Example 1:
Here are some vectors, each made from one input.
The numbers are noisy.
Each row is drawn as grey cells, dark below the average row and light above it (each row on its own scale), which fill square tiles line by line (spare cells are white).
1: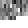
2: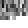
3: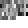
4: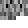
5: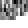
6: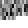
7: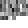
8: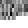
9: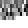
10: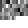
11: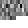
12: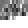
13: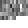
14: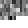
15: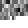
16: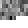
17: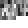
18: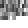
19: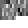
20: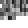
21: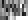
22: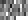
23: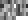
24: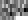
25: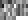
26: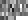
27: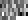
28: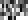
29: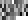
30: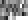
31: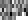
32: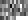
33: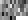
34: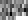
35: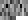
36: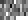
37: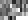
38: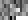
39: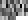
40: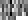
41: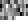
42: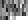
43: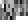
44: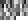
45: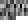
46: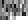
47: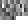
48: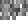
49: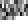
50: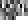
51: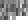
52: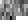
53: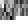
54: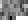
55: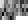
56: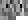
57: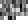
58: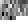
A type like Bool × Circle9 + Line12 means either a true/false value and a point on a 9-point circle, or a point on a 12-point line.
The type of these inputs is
Line7.
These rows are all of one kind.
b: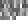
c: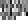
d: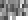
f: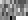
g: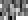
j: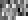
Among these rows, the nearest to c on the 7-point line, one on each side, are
g and j.
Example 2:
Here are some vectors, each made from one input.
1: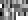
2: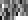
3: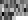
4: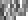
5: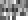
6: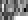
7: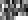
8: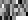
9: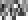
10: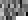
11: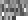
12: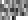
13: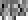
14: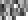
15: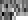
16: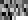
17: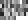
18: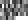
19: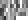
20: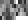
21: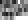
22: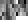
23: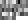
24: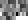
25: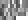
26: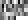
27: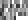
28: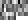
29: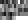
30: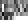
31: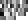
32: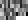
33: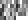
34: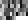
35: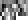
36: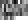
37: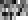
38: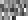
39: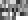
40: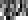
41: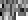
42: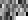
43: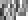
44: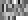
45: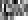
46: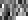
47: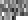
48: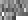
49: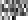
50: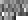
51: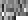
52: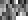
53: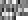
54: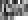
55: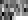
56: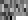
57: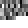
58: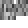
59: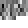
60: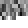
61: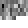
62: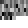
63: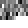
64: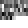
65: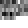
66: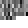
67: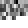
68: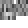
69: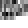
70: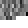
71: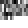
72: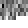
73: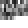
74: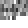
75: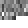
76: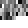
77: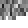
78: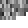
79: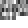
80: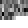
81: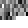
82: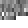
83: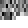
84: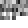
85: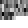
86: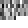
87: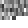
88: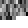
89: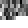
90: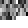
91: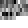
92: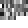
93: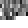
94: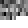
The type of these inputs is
Bool × Bool × Bool.
